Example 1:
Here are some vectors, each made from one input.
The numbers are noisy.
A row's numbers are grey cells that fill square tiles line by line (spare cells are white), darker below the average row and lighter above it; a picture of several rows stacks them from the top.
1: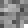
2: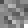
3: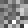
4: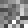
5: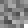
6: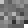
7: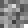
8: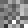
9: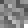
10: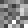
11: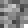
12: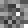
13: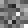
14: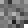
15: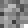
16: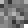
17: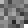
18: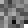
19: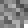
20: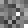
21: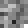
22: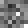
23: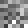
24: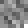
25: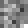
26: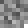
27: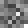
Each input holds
a point on a 5-point line.
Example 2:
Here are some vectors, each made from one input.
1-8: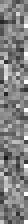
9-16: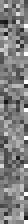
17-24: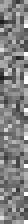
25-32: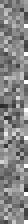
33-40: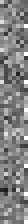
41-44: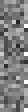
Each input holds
a point on a 7-point line.
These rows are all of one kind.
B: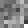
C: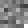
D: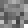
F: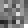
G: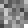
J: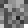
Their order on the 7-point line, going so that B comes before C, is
G, B, D, J, C, F.
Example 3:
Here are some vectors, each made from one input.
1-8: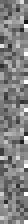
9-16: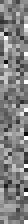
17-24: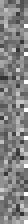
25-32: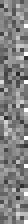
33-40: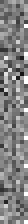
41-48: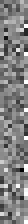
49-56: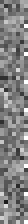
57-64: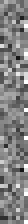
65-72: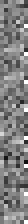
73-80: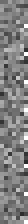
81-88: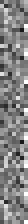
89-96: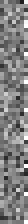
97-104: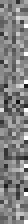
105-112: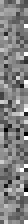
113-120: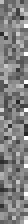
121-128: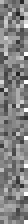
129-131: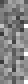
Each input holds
a point on a 14-point circle.
